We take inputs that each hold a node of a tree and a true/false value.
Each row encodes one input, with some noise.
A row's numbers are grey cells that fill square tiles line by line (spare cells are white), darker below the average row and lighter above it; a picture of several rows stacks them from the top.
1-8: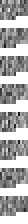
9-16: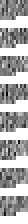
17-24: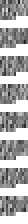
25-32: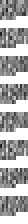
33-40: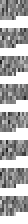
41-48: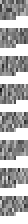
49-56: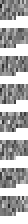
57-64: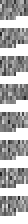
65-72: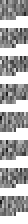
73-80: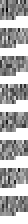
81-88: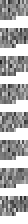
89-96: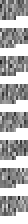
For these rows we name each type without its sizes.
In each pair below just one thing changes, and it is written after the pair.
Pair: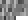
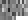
the node of the tree
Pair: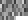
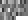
the node of the tree
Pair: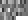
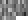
the node of the tree
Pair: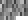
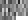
the true/false value
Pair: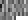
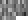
the true/false value
